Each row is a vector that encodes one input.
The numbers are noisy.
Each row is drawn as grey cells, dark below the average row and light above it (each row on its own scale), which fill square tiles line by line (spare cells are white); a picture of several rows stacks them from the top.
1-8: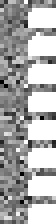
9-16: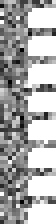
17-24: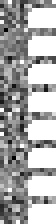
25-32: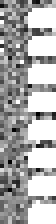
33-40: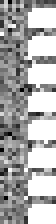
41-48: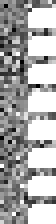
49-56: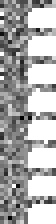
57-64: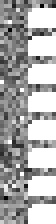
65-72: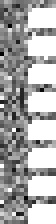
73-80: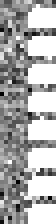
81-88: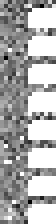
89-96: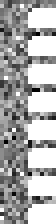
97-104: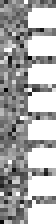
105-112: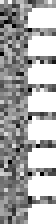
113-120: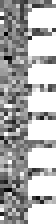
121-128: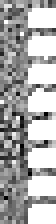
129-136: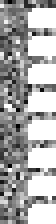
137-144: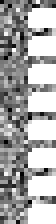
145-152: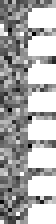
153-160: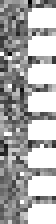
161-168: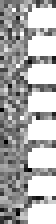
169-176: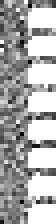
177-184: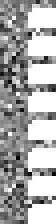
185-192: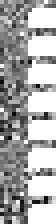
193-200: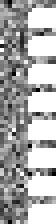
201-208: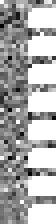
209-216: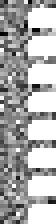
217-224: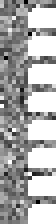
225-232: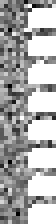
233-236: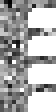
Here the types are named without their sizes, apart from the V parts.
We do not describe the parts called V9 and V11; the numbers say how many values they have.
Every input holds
either a point on a circle, or a fixed value, or a true/false value, a value of V9 and a value of V11.
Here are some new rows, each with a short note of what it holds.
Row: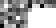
a true/false value, a value of V9 and a value of V11
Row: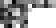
a point on a circle
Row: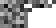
a fixed value
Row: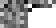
a fixed value
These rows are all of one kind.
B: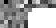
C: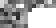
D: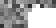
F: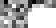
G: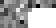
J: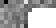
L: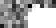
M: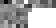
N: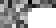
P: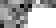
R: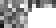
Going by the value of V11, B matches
J and M.
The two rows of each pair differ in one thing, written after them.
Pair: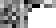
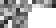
the value of V11
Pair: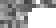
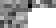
the true/false value
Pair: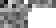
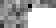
the value of V11
